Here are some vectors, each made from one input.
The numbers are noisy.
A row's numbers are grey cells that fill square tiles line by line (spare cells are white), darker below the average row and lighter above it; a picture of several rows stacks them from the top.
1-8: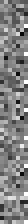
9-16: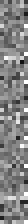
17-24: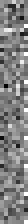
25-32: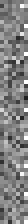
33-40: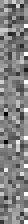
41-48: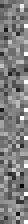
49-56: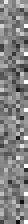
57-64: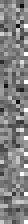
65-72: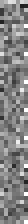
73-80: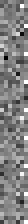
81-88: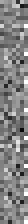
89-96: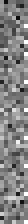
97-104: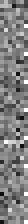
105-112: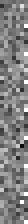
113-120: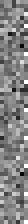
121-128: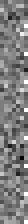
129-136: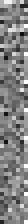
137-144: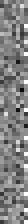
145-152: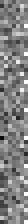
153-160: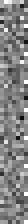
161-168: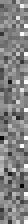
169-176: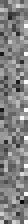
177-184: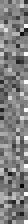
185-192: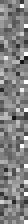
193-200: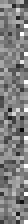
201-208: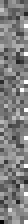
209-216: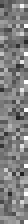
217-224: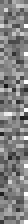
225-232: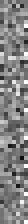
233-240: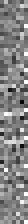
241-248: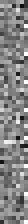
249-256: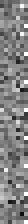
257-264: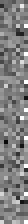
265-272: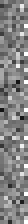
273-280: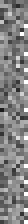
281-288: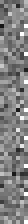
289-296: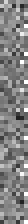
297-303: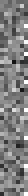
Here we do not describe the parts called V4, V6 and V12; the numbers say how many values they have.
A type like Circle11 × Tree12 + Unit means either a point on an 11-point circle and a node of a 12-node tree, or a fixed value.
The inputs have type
(Bool × Bool × Bool + V6) × (Line9 + V12) + Circle11 × V4.
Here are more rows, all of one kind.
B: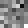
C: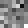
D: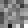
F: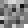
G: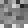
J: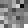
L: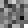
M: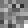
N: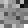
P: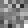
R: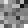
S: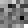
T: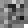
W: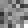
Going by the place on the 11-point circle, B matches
C, F and J.
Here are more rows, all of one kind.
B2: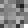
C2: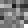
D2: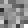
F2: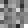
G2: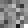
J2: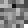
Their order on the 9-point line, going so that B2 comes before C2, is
F2, B2, G2, D2, J2, C2.
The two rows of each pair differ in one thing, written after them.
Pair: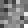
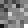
the place on the 9-point line
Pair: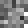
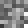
the value of V6
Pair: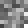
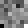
the place on the 9-point line
